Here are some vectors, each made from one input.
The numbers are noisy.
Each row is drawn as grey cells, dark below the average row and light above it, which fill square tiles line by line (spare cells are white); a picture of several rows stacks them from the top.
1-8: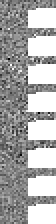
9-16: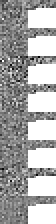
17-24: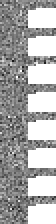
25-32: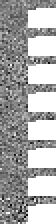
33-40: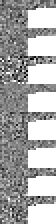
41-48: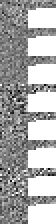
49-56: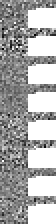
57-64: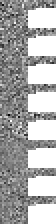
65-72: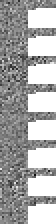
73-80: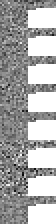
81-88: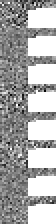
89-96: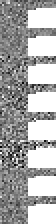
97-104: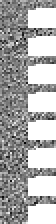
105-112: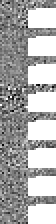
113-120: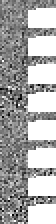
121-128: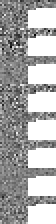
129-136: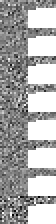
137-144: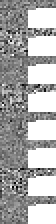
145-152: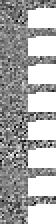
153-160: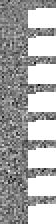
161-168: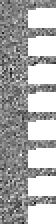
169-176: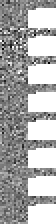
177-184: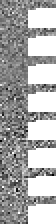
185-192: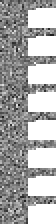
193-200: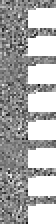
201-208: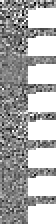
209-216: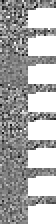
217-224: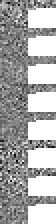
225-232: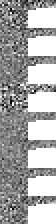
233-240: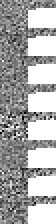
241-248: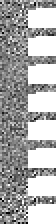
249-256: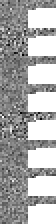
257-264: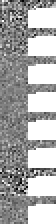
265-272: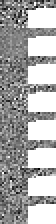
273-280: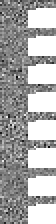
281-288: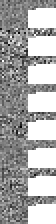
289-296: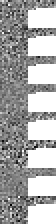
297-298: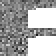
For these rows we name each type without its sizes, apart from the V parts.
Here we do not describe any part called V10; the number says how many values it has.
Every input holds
a node of a tree and a value of V10, together with either a fixed value, or three true/false values.
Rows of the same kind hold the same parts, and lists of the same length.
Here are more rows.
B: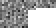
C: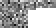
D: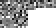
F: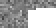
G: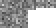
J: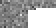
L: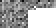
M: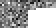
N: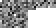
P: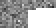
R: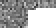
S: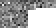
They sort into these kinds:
B, C
D, F, G, J, L, M, N, P, R, S

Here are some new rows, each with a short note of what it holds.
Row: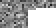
a node of a tree, three true/false values and a value of V10
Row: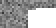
a node of a tree, three true/false values and a value of V10
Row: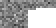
a node of a tree, three true/false values and a value of V10
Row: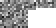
a node of a tree, three true/false values and a value of V10
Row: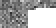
a node of a tree and a value of V10
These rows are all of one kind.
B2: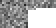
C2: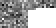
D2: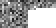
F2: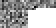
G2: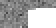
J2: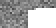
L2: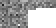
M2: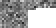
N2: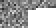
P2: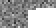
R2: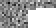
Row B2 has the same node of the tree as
C2, D2, G2 and L2.
